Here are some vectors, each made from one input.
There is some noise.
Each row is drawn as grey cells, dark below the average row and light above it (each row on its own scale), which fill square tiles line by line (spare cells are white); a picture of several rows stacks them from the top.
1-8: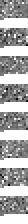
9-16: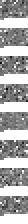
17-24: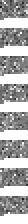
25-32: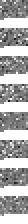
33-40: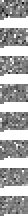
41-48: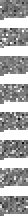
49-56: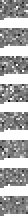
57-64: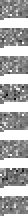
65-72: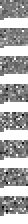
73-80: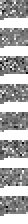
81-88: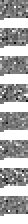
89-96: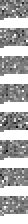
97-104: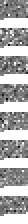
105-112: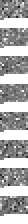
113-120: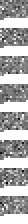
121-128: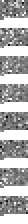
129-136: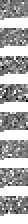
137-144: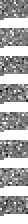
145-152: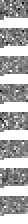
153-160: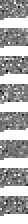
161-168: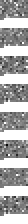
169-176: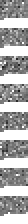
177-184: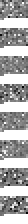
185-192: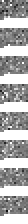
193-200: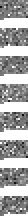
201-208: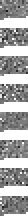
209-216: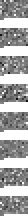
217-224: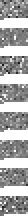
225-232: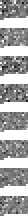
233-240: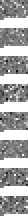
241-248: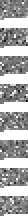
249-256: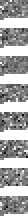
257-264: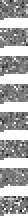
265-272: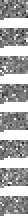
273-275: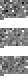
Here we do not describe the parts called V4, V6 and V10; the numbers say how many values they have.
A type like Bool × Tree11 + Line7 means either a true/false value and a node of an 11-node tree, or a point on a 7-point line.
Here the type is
Bool × V10 + (Line9 × V6 + V4) × Line11.
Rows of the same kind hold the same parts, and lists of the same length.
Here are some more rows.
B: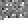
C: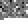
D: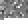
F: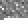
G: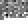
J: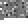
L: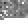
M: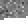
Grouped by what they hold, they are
B, L
C, J
D, F, G, M

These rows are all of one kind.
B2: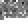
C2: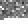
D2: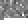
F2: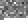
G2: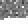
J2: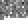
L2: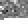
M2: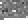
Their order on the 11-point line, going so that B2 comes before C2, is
D2, B2, J2, G2, C2, L2, M2, F2.
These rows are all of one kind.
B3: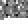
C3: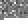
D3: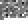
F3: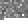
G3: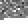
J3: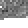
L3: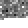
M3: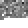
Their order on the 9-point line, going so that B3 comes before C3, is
M3, B3, L3, D3, C3, J3, F3, G3.
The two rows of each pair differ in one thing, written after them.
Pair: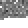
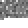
the place on the 11-point line
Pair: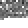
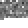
the place on the 11-point line
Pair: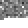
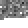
the place on the 11-point line
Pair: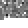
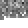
the place on the 11-point line
